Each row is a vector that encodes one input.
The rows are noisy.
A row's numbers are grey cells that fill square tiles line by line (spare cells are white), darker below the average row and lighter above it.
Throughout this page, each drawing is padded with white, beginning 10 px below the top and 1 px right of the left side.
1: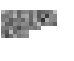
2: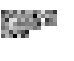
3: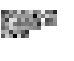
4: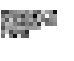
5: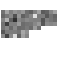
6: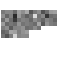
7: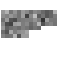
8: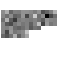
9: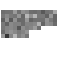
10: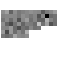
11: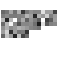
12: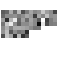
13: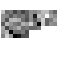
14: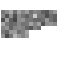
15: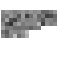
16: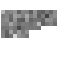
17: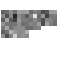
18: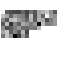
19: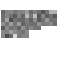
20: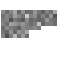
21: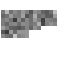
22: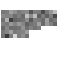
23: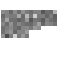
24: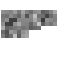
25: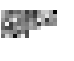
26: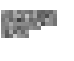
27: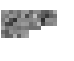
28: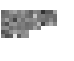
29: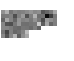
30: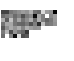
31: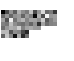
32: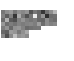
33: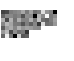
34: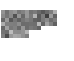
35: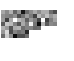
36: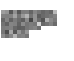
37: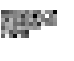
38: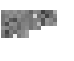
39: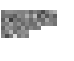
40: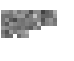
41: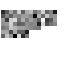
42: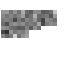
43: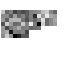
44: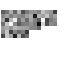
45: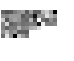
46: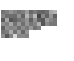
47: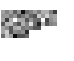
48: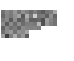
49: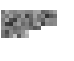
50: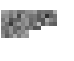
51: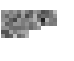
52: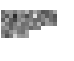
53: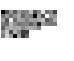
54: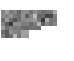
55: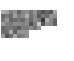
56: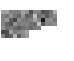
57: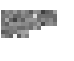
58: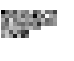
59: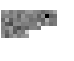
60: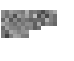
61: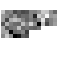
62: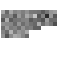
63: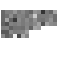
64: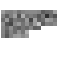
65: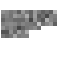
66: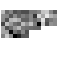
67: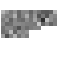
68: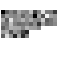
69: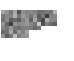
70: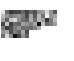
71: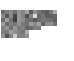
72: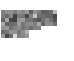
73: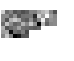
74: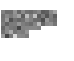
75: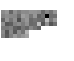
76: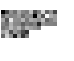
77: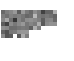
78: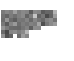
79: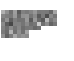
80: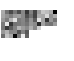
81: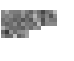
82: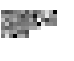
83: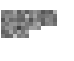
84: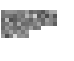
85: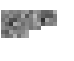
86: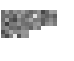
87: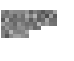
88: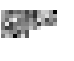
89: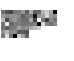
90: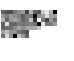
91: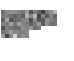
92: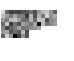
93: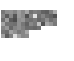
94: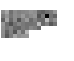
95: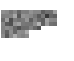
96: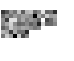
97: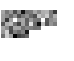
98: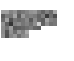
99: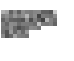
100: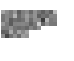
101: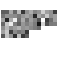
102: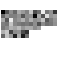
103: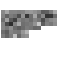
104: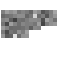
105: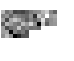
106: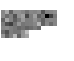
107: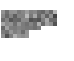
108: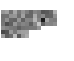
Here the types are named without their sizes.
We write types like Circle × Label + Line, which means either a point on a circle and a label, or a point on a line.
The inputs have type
Bool × Line + Circle.
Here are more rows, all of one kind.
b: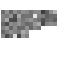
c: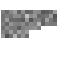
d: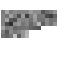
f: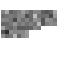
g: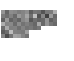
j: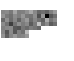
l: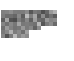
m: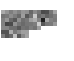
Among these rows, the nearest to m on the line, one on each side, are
d and f.
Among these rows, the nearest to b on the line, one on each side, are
c and l.
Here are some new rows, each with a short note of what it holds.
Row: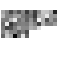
a point on a circle
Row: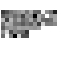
a point on a circle
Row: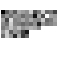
a point on a circle
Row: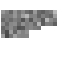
a point on a line and a true/false value
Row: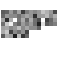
a point on a circle
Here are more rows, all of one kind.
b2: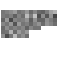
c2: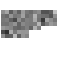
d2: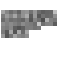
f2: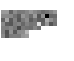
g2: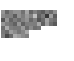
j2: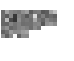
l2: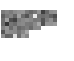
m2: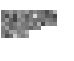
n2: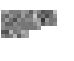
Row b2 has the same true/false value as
d2, f2 and g2.
